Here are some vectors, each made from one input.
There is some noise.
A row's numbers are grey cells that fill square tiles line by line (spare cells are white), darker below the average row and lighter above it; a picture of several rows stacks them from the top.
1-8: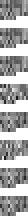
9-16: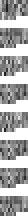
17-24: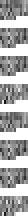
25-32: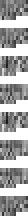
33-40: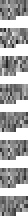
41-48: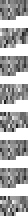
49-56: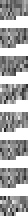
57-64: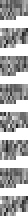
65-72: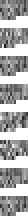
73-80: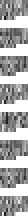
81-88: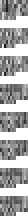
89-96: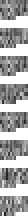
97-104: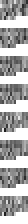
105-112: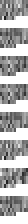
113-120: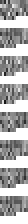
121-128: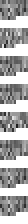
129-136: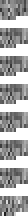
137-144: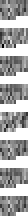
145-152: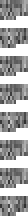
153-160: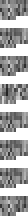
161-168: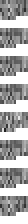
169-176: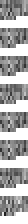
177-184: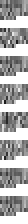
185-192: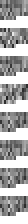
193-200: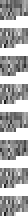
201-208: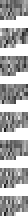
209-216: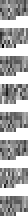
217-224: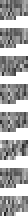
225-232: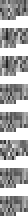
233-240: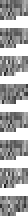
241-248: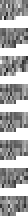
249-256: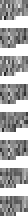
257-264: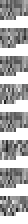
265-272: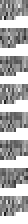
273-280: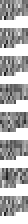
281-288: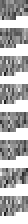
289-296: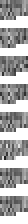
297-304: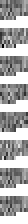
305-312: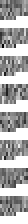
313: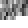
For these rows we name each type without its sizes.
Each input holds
a point on a circle.
